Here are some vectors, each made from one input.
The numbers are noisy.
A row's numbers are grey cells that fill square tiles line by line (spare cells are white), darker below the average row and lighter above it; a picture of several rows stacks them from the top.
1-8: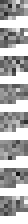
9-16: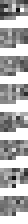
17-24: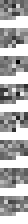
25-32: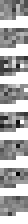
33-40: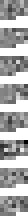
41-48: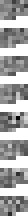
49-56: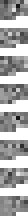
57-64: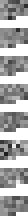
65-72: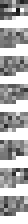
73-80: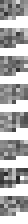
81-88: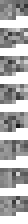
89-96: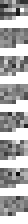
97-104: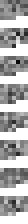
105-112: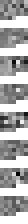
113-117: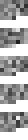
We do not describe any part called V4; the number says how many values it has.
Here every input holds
a list of up to two items, each a true/false value and a value of V4.
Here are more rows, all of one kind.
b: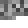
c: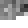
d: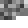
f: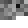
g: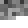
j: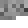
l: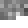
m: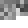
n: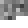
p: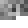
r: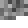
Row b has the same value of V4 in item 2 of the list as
c and f.
